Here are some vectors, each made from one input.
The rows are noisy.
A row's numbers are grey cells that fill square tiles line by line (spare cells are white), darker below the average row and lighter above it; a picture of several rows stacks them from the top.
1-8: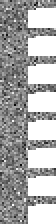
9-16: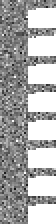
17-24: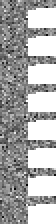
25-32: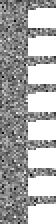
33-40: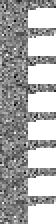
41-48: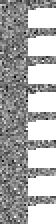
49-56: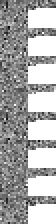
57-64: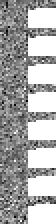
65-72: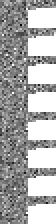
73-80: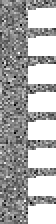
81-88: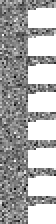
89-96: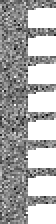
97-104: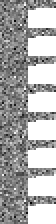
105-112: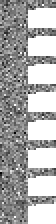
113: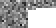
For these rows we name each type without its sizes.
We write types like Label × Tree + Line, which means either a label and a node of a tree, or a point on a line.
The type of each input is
Bool × Label + Circle.
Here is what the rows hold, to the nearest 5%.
About 55% of them hold a point on a circle. The rest hold a label and a true/false value.
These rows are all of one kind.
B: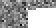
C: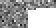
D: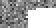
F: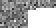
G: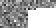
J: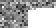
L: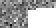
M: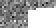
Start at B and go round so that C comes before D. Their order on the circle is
B, C, G, L, J, M, F, D.
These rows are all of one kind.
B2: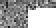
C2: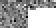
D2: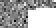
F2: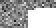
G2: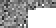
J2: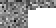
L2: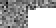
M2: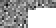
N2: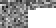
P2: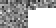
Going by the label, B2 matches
G2, L2 and M2.
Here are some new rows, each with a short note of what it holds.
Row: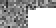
a label and a true/false value
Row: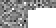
a label and a true/false value
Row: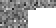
a point on a circle
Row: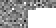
a label and a true/false value
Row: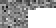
a label and a true/false value
